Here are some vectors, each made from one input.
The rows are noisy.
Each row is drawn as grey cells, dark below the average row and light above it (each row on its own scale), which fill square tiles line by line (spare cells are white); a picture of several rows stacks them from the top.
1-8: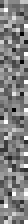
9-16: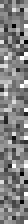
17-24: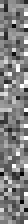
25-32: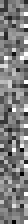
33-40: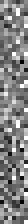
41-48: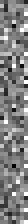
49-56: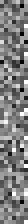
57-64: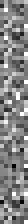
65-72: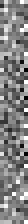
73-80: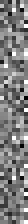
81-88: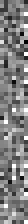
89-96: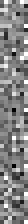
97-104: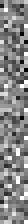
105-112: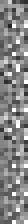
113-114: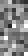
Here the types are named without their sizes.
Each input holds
either a point on a line, or three true/false values.
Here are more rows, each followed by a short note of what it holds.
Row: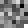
a point on a line
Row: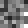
three true/false values
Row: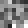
three true/false values
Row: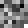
a point on a line
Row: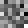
a point on a line
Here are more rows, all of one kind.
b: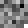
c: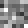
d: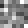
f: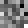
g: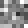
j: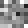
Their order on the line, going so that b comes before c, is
f, b, c, d, g, j.
